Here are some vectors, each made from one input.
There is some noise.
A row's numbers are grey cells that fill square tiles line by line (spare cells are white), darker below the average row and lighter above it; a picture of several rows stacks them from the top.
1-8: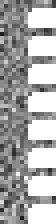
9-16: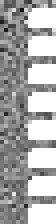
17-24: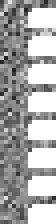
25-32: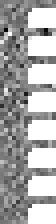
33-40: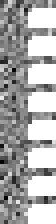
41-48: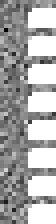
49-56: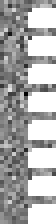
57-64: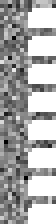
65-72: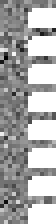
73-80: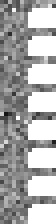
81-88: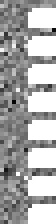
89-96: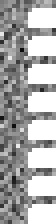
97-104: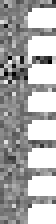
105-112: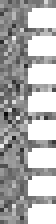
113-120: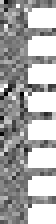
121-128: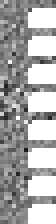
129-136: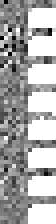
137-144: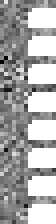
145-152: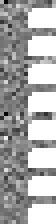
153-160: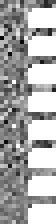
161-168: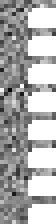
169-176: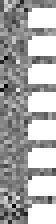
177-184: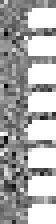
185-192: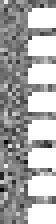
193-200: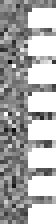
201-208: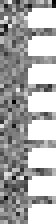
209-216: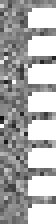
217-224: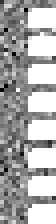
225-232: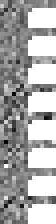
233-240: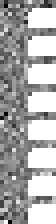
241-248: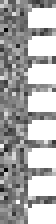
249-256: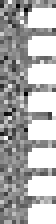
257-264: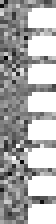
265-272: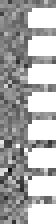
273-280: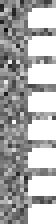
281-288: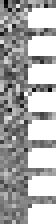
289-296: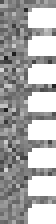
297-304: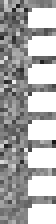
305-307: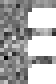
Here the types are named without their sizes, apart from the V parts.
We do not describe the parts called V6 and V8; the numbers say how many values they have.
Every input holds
a true/false value, together with either a value of V6 and a value of V8, or a list of points on a circle.
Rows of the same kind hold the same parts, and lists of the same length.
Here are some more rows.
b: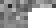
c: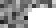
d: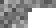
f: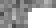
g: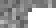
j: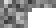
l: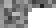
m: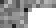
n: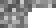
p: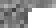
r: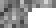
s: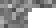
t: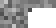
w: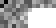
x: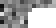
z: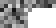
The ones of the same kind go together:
b, d, m, p
c, w, x, z
f, g, n, r, s, t
j, l

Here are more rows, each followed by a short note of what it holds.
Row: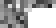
a true/false value, a value of V6 and a value of V8
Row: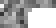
a true/false value, together with a list of two items
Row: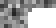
a true/false value, a value of V6 and a value of V8
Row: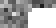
a true/false value, together with the empty list
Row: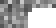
a true/false value, together with a list of two items
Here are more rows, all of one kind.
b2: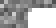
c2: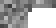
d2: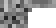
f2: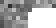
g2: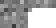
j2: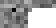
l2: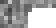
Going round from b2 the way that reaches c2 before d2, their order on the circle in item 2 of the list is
b2, g2, j2, c2, d2, l2, f2.
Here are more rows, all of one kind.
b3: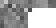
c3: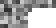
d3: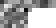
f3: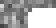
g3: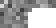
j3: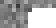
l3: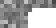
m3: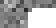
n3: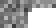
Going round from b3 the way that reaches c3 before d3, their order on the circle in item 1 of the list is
b3, n3, m3, g3, l3, j3, c3, d3, f3.
